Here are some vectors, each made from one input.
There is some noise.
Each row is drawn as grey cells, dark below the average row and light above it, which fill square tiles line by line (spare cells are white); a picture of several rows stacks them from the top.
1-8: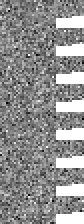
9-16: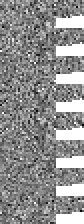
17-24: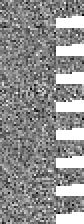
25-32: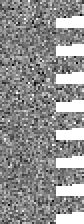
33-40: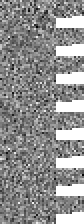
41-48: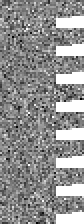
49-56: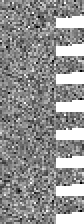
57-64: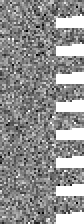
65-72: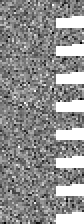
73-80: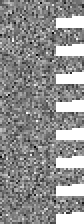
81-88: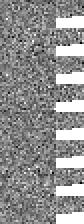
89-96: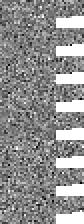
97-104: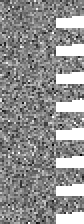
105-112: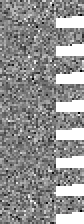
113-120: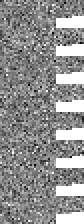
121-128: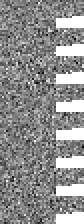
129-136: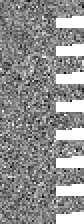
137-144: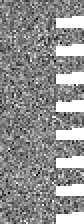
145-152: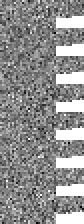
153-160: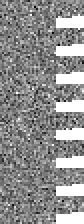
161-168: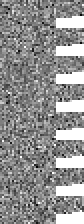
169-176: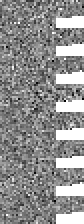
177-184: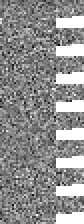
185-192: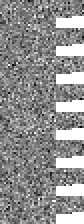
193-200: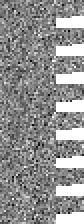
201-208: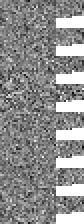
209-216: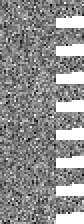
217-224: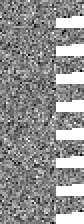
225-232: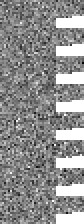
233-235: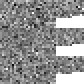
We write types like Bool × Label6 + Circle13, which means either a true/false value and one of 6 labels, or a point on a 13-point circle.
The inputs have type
(Circle6 + Line5) × (Label4 + Line4).
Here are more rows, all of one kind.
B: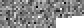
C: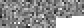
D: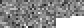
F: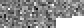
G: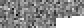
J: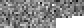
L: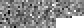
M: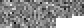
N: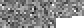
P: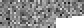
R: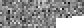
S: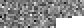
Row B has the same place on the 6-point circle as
J, L, P and R.
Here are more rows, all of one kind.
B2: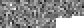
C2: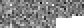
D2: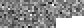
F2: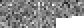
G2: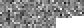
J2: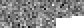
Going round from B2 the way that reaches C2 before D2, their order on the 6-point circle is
B2, C2, G2, F2, J2, D2.
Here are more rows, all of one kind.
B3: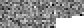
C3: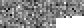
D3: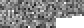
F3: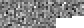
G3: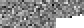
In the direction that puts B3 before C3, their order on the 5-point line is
B3, F3, C3, D3, G3.
